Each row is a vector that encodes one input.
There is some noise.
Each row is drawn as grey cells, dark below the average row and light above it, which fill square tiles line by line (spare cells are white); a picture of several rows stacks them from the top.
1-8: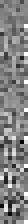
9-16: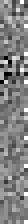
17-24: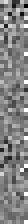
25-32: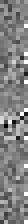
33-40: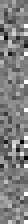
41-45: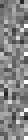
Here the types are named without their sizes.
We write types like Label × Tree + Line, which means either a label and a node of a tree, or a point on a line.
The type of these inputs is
Line × Line + Tree.
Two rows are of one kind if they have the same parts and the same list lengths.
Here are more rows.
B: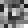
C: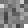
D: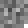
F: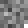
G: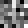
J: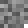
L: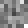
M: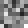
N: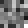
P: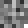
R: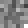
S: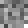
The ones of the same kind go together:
B, G, N, P, S
C, D, F, J, L, M, R

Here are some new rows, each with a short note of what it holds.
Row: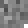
a node of a tree
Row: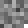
a node of a tree
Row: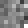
a node of a tree
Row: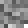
a node of a tree
